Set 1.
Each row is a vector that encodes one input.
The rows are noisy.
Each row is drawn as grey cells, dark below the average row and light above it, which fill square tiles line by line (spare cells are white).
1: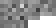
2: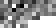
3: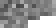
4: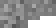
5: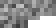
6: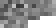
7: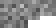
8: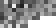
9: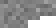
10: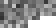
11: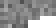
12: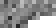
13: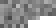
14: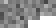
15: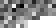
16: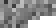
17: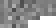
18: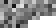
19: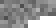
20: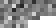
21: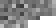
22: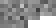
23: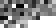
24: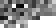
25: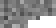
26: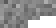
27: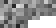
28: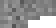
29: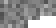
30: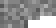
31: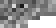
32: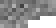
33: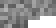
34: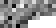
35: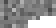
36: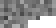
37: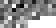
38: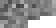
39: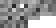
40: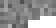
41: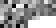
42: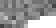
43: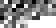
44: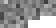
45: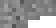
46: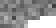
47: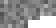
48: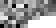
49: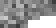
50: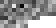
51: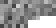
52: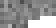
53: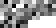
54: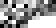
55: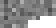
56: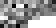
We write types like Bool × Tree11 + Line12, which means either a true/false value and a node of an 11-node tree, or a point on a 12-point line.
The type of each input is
Tree11.
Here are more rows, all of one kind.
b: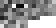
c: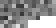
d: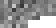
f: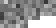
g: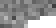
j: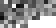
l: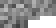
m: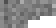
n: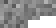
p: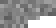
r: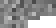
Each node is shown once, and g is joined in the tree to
r.
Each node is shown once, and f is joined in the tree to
j.
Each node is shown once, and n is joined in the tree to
d, m and p.
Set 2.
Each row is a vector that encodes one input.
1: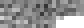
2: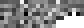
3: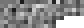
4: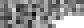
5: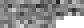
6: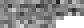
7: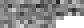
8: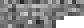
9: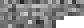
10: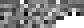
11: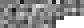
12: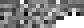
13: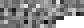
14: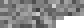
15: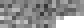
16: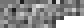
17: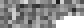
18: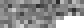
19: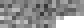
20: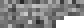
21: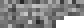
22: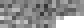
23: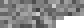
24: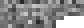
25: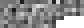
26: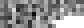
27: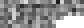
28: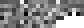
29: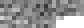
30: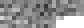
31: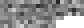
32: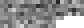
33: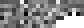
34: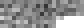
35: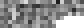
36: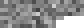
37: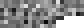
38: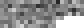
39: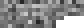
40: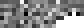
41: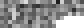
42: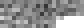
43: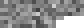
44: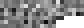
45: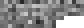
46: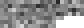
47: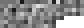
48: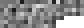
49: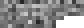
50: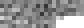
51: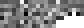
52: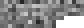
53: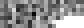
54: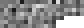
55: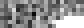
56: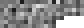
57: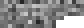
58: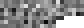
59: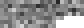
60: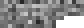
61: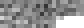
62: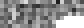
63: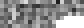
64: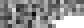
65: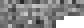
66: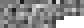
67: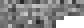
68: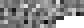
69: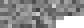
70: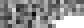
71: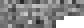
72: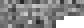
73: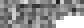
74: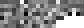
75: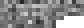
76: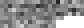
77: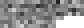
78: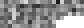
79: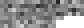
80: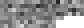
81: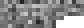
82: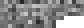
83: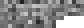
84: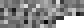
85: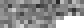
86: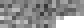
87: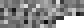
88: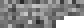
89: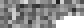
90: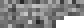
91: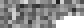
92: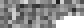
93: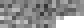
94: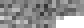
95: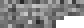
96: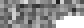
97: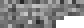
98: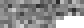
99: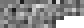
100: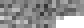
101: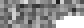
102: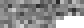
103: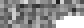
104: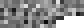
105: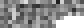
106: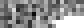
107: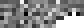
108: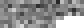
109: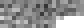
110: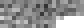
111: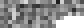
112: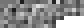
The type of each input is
Line9.
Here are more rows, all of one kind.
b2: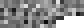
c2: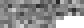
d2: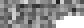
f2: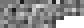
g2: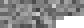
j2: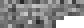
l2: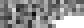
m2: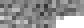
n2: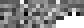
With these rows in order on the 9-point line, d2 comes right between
c2 and l2.
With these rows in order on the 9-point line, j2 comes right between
f2 and g2.
